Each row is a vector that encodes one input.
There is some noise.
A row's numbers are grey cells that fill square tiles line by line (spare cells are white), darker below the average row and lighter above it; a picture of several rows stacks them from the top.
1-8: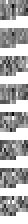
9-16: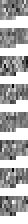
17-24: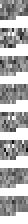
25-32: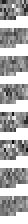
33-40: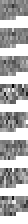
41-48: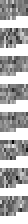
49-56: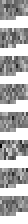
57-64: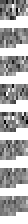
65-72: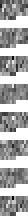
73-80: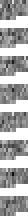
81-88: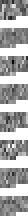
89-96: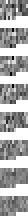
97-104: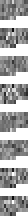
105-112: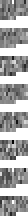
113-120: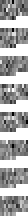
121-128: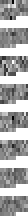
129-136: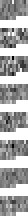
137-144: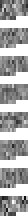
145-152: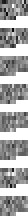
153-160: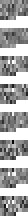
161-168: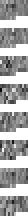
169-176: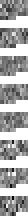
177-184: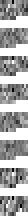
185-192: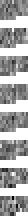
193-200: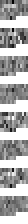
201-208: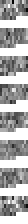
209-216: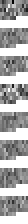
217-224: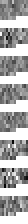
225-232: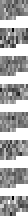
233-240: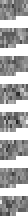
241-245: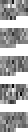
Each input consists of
either a point on a 9-point line and a node of a 14-node tree, or a node of a 10-node tree.
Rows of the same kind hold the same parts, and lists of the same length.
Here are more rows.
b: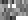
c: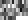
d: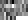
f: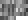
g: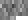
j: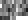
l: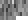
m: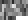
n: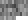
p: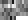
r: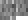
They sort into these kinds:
b, c, d, m, p
f, g, j, l, n, r

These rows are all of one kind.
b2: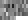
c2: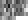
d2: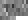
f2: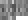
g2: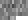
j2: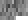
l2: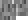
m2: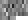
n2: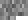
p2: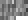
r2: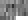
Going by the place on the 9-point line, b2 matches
c2, g2, m2 and p2.
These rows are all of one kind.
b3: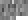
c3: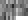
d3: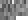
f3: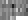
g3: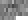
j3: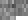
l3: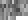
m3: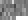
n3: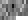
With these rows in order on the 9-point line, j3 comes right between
f3 and m3.
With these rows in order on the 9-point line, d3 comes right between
b3 and l3.
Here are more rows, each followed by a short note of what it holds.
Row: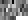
a node of a 10-node tree
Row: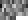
a node of a 10-node tree
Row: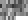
a point on a 9-point line and a node of a 14-node tree
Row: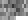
a point on a 9-point line and a node of a 14-node tree
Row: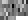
a point on a 9-point line and a node of a 14-node tree
